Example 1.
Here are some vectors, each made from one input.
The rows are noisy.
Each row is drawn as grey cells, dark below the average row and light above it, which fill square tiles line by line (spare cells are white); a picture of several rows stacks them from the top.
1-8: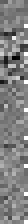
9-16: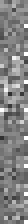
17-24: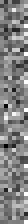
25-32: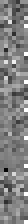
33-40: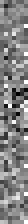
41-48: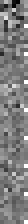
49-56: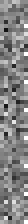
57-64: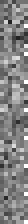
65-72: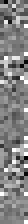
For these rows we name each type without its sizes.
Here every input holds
a list of points on a line.
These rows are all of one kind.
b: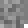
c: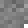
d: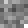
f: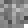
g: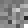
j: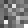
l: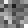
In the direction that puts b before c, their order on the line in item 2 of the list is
g, b, c, l, d, j, f.
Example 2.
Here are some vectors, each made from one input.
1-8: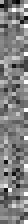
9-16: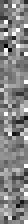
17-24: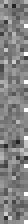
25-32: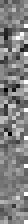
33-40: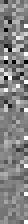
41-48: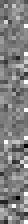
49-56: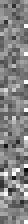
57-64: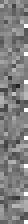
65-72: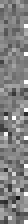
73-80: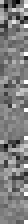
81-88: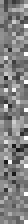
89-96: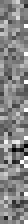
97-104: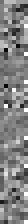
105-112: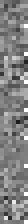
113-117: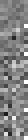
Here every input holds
a list of up to two points on a 7-point line.
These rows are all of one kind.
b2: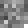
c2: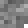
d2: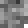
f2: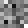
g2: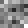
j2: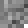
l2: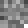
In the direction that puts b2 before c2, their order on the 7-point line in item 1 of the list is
b2, l2, j2, d2, c2, f2, g2.
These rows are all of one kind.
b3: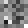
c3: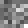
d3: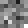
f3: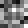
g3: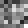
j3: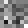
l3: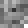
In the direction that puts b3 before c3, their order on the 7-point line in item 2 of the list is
d3, j3, b3, c3, l3, f3, g3.
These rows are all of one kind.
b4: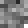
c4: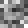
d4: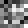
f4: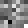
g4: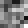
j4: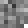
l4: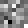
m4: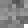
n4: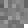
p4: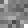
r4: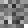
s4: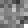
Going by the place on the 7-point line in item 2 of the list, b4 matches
d4, f4 and r4.
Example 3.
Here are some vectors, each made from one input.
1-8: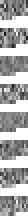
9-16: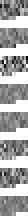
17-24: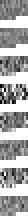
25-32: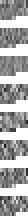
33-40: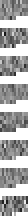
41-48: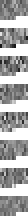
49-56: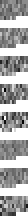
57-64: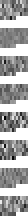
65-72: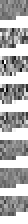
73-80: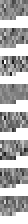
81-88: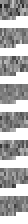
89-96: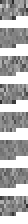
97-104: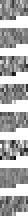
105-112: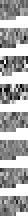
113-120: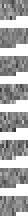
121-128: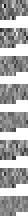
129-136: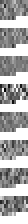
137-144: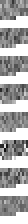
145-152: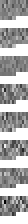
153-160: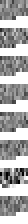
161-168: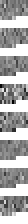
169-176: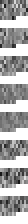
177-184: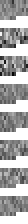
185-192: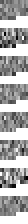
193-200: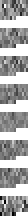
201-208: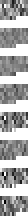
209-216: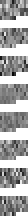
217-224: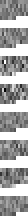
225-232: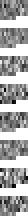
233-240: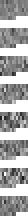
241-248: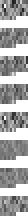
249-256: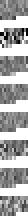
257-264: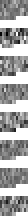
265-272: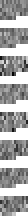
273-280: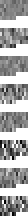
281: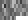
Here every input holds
a point on a 19-point circle and a true/false value.
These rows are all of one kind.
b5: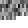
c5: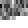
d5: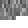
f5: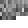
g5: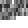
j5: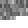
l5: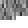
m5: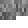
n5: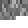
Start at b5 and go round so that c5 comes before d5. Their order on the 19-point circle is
b5, c5, j5, g5, l5, m5, n5, f5, d5.
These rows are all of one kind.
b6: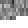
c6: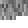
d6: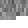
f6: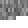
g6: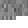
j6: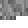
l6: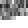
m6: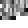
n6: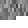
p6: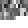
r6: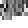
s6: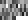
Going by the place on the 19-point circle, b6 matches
j6, n6, p6 and s6.
